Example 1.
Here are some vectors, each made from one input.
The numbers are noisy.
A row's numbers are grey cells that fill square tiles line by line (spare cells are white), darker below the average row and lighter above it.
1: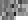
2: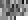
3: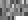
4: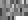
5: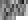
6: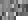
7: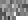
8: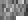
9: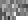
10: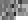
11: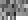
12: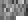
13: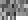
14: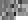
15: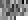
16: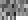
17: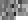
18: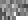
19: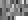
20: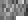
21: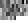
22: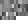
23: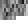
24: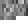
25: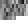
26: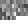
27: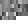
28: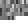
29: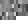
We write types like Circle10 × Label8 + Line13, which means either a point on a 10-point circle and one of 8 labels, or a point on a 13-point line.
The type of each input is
Bool × Bool × Bool.
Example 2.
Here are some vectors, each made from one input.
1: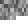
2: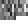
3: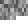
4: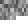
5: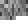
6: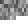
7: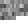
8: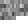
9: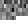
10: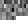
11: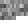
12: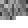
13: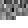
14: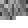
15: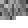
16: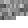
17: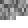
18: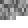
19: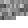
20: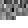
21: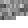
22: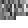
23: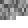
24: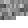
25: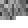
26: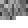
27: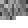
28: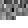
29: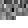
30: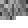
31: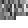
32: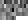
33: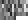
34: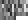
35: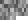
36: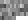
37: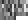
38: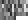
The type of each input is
Line5.
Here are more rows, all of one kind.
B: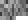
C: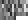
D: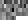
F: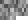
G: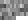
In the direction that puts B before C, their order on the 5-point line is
D, B, G, F, C.
